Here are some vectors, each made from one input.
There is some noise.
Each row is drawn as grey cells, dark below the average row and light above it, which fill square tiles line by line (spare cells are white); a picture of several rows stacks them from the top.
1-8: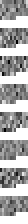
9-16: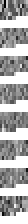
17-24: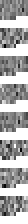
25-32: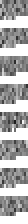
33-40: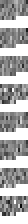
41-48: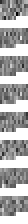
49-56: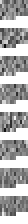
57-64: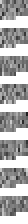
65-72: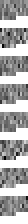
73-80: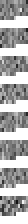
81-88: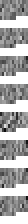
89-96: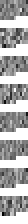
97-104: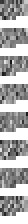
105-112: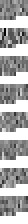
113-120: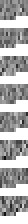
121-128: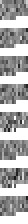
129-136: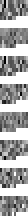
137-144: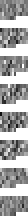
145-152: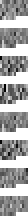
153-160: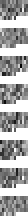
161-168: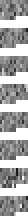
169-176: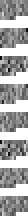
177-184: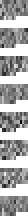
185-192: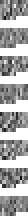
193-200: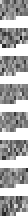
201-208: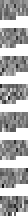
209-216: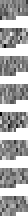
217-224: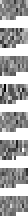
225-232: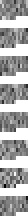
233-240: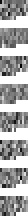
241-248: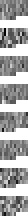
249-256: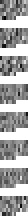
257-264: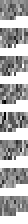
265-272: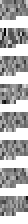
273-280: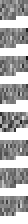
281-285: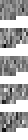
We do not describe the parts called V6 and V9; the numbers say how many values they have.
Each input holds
either a value of V6 and a value of V9, or a list of up to three points on a 4-point line.
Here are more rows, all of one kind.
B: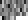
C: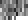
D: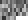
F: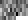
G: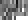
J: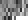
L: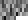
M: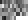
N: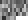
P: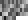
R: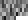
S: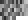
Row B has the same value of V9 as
D, M and N.
